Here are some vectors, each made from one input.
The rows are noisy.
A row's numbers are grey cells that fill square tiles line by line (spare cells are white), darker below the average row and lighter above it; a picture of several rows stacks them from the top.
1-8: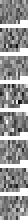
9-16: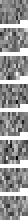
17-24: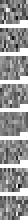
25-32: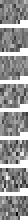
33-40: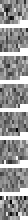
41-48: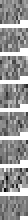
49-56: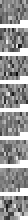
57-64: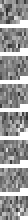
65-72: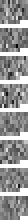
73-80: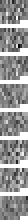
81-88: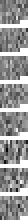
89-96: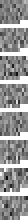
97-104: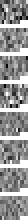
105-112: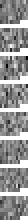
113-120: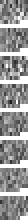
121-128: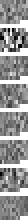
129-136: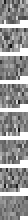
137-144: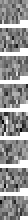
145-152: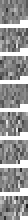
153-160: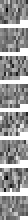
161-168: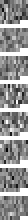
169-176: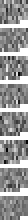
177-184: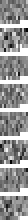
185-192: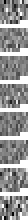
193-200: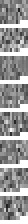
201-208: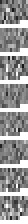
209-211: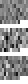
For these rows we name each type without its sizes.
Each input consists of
a point on a line and a node of each of two trees.
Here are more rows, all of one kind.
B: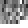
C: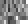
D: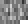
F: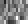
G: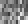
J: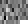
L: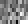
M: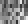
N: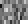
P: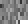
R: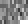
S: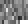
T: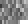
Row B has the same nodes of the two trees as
G and M.
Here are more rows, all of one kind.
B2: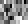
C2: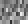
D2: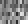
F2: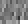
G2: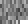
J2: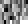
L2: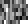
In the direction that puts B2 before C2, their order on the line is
L2, B2, G2, C2, F2, J2, D2.
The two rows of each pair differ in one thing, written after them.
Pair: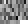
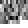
the place on the line
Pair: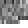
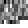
the place on the line
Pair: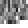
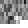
the node of one of the two trees
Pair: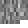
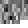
the node of one of the two trees
